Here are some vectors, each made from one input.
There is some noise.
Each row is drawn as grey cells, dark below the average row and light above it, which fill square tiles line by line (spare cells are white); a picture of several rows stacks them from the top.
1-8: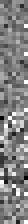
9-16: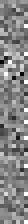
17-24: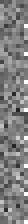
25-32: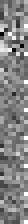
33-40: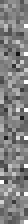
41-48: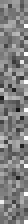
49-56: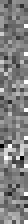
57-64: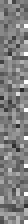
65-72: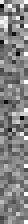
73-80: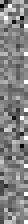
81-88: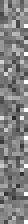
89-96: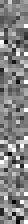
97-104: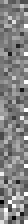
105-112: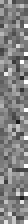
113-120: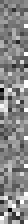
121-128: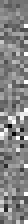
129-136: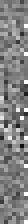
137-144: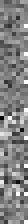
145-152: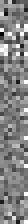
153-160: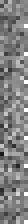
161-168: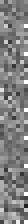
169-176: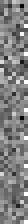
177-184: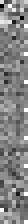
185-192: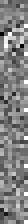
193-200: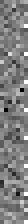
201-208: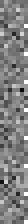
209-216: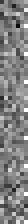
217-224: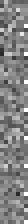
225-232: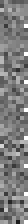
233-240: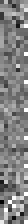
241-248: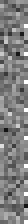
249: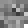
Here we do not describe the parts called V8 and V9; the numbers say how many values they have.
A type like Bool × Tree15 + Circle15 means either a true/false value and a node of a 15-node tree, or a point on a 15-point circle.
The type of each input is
Bool × Line7 × List2(V8) × V9 + Line5.
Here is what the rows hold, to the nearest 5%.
About 5% of them hold a point on a 5-point line. The rest hold a point on a 7-point line, a true/false value and a value of V9, together with a list of up to two values of V8.
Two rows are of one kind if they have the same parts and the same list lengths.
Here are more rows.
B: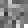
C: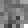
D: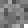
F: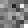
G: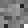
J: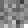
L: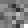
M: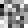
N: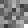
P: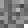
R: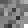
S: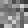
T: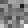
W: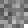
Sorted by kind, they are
B, G, R, S
C, D, F, J, L, N, T, W
M
P

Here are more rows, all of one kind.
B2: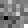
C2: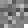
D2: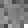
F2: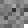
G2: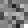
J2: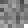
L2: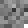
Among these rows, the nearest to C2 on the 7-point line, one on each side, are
B2 and G2.
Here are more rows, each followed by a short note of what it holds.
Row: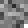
a point on a 7-point line, a true/false value and a value of V9, together with a list of two items
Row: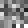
a point on a 7-point line, a true/false value and a value of V9, together with a list of two items
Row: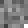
a point on a 7-point line, a true/false value and a value of V9, together with a list of one item
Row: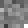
a point on a 7-point line, a true/false value and a value of V9, together with a list of two items
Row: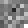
a point on a 7-point line, a true/false value and a value of V9, together with the empty list
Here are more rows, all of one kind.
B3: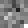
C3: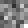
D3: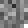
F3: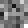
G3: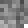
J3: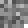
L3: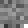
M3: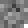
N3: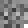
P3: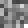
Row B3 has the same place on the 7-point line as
F3 and J3.
